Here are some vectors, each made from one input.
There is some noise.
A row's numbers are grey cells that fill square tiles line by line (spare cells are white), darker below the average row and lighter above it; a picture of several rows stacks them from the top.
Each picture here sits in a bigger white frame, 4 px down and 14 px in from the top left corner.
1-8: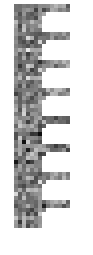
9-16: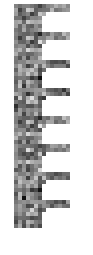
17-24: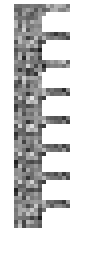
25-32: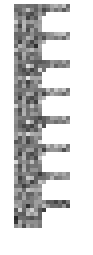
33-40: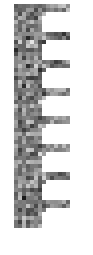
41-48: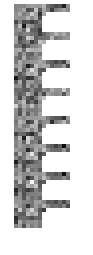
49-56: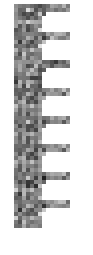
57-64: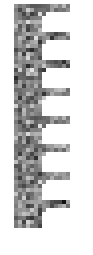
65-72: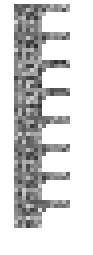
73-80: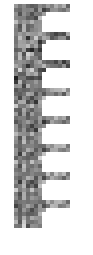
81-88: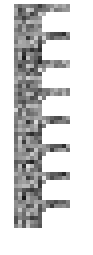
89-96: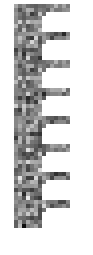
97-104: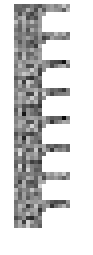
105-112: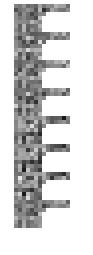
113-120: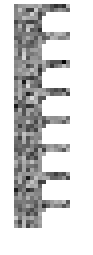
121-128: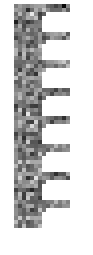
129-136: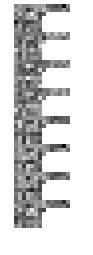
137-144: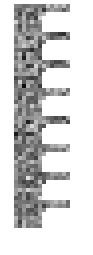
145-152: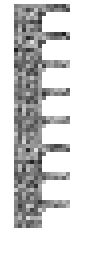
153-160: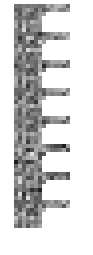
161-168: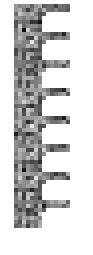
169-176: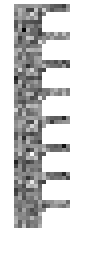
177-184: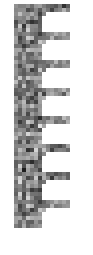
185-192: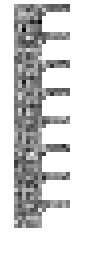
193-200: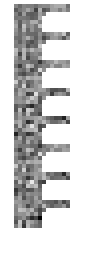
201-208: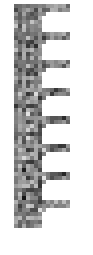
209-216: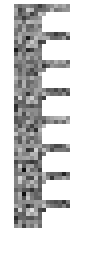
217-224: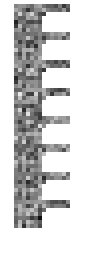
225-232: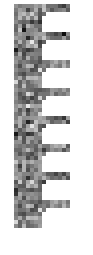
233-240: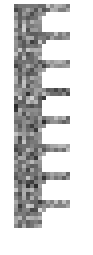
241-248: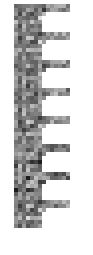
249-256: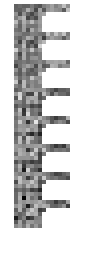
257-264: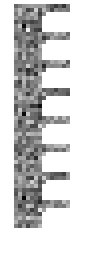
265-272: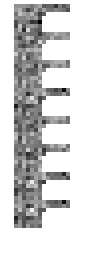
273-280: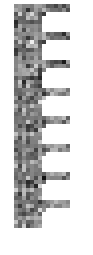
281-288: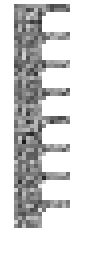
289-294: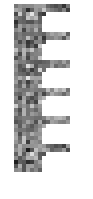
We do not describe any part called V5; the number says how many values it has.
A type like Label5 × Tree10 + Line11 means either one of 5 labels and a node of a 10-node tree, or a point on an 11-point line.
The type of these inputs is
(Line3 × Line6 + Unit) × Line9 + Line10 × (Unit + V5 × V5 × V5).
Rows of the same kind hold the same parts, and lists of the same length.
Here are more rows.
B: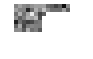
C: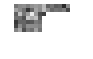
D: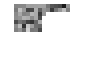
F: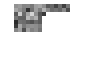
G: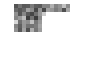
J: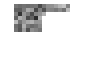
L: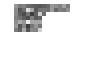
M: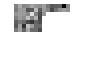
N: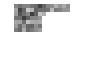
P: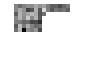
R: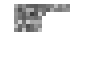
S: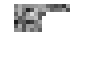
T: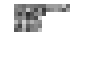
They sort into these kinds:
B, C, F, S
D, M, P
G, J, T
L, N, R

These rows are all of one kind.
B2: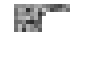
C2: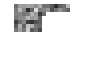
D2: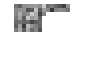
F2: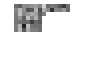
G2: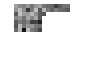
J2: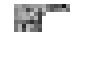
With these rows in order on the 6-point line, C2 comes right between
D2 and J2.
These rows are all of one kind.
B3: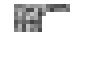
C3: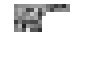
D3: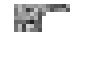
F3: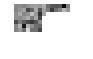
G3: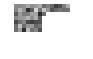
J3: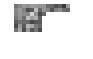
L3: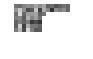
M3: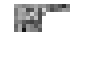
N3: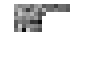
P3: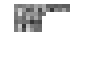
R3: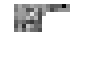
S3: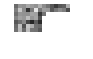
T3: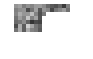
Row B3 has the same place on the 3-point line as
L3 and S3.
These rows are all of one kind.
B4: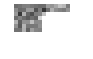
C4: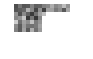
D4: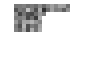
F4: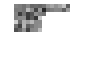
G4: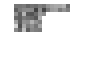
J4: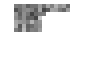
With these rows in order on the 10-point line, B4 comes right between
C4 and G4.
